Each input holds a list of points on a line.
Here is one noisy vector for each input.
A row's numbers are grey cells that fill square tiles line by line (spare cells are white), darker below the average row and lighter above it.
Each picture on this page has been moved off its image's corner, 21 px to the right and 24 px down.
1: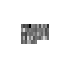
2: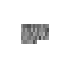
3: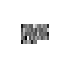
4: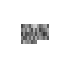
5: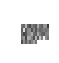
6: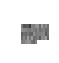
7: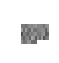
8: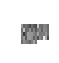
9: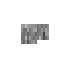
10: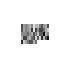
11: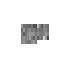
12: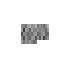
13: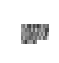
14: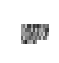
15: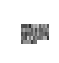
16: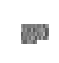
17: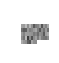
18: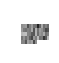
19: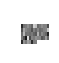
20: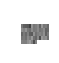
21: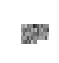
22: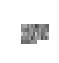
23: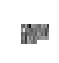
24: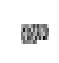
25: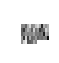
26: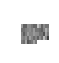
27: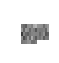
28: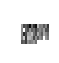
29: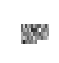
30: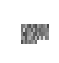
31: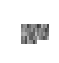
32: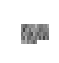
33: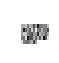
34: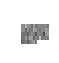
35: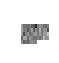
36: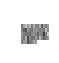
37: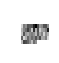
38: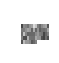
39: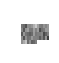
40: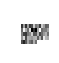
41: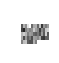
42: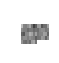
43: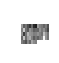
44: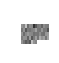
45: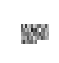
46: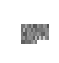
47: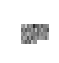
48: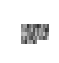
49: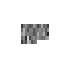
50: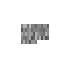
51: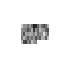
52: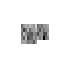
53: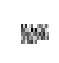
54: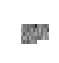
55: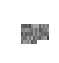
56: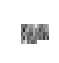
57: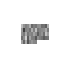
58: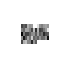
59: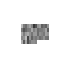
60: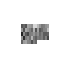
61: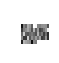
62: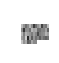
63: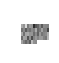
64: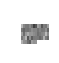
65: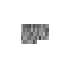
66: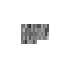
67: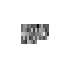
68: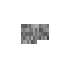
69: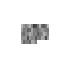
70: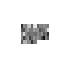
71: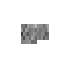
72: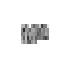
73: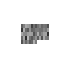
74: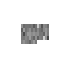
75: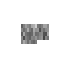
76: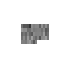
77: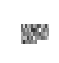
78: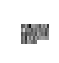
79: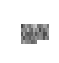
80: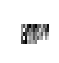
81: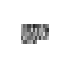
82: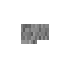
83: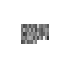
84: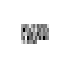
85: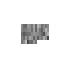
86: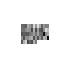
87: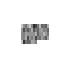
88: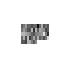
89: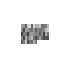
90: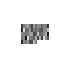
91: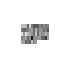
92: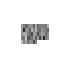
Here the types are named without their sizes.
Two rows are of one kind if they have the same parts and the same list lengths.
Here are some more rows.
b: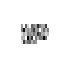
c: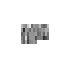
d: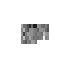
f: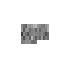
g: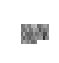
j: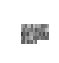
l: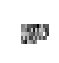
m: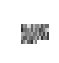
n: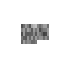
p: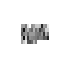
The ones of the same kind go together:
b
c, d, j, m, p
f, g, l, n

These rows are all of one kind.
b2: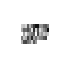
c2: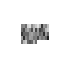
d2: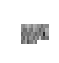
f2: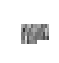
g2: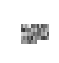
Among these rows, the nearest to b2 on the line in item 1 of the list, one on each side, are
d2 and g2.
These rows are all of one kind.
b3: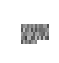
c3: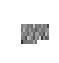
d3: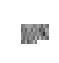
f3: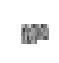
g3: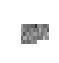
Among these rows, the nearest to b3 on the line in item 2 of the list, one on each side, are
d3 and f3.
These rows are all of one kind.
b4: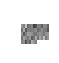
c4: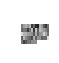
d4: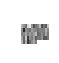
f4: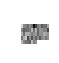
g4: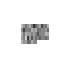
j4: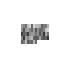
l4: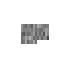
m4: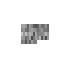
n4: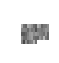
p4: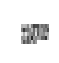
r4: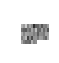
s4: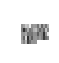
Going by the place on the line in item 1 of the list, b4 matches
r4 and s4.
